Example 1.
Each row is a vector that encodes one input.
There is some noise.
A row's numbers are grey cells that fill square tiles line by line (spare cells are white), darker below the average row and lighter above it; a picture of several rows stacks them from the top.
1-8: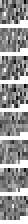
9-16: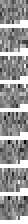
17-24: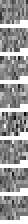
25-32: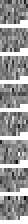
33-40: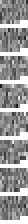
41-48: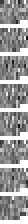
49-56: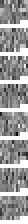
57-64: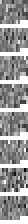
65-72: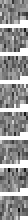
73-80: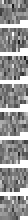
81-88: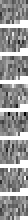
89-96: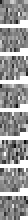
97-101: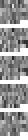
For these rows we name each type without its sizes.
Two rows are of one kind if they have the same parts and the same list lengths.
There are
2 kinds of row.
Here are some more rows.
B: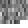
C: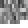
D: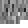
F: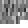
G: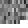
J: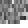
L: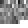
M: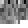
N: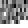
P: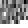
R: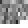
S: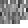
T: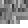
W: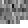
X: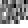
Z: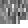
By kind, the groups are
B, C, D, F, G, J, L, M, R, S, T, W, Z
N, P, X

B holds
four true/false values.
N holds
a fixed value.
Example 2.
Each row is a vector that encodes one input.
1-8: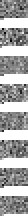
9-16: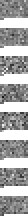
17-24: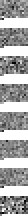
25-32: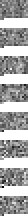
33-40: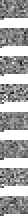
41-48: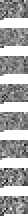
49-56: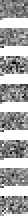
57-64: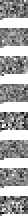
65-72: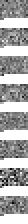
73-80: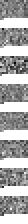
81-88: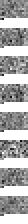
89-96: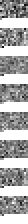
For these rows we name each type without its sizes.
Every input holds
a point on a line.
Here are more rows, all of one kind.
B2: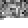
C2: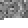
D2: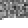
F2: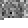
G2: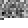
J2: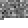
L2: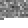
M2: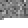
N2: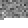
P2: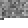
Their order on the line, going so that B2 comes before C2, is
B2, N2, D2, M2, L2, C2, P2, G2, J2, F2.
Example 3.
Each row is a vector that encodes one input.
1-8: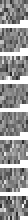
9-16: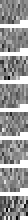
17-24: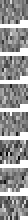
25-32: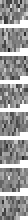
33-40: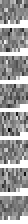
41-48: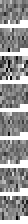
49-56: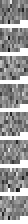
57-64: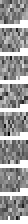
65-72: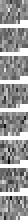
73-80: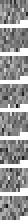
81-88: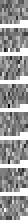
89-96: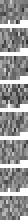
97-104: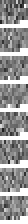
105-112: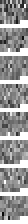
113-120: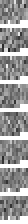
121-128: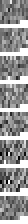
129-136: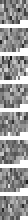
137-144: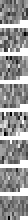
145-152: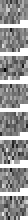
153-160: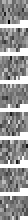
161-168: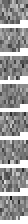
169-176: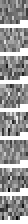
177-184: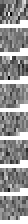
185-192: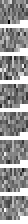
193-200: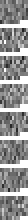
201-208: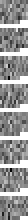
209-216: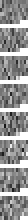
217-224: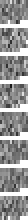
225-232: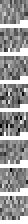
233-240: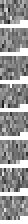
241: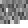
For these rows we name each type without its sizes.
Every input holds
either a point on a circle, or a fixed value.
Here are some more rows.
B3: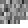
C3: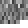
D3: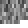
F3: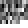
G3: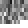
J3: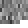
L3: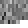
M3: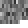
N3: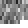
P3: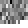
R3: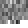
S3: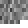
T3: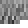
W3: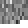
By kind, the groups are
B3, C3, D3, G3, J3, L3, M3, N3, P3, R3, S3, T3, W3
F3

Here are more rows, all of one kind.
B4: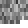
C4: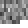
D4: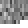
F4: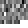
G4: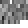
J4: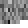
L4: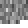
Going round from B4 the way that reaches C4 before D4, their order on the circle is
B4, C4, D4, F4, G4, J4, L4.
